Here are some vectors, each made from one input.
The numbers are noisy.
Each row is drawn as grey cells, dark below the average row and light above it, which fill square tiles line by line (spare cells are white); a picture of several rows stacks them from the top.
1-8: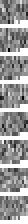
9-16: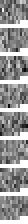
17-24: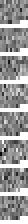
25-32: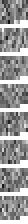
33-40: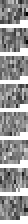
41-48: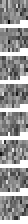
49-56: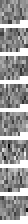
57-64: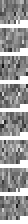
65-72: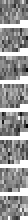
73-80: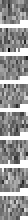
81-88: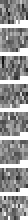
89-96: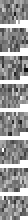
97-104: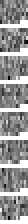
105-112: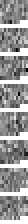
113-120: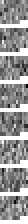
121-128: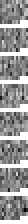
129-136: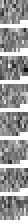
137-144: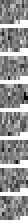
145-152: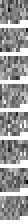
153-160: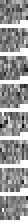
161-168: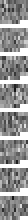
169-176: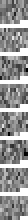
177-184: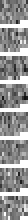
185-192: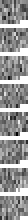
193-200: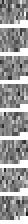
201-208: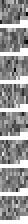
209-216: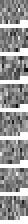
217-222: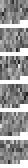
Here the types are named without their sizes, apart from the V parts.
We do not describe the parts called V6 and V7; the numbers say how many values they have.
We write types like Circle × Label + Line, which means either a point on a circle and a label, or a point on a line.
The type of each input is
Bool × Bool × Bool × Bool × (Line + V7) × V6.
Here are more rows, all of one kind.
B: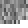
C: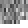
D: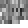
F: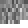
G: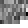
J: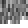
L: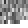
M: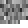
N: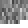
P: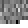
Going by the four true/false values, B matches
F, J, L and N.
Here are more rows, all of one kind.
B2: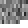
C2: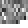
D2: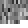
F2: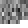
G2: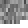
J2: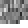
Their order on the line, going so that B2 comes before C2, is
F2, B2, C2, G2, J2, D2.
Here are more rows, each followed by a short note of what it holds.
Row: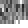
four true/false values, a value of V6 and a value of V7
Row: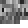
a point on a line, four true/false values and a value of V6
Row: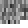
four true/false values, a value of V6 and a value of V7
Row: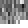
four true/false values, a value of V6 and a value of V7
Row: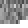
a point on a line, four true/false values and a value of V6
